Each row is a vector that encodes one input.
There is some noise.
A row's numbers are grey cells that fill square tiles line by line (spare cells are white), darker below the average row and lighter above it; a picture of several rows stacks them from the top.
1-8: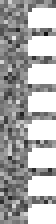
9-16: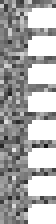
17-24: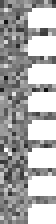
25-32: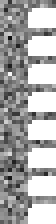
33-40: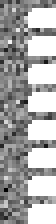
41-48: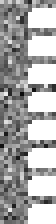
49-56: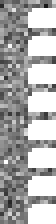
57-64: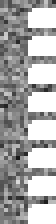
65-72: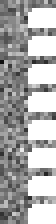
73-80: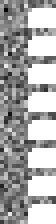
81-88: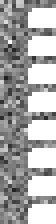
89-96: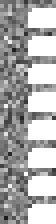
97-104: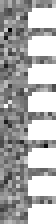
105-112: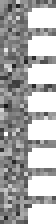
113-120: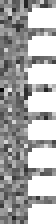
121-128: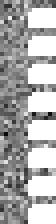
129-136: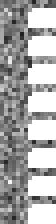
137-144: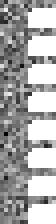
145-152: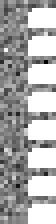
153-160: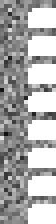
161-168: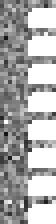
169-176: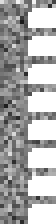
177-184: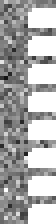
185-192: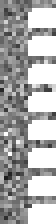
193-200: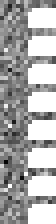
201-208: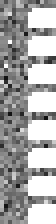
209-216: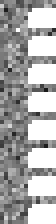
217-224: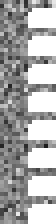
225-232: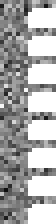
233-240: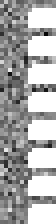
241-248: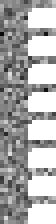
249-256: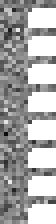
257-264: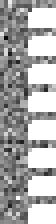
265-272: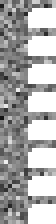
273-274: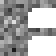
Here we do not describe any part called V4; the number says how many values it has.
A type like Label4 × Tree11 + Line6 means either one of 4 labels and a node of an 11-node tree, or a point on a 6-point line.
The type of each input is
Line6 × List2(V4) + Line7 + Line8.
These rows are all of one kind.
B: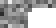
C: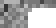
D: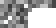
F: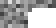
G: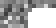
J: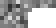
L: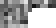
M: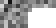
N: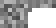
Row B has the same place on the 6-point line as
C and F.
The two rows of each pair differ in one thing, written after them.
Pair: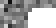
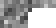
the place on the 6-point line
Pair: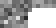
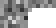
the value of V4 in item 1 of the list
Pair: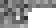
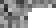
the place on the 6-point line
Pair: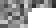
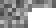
the place on the 6-point line
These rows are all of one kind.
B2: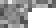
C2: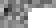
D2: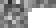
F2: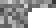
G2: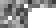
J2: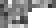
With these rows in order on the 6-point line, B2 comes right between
F2 and J2.
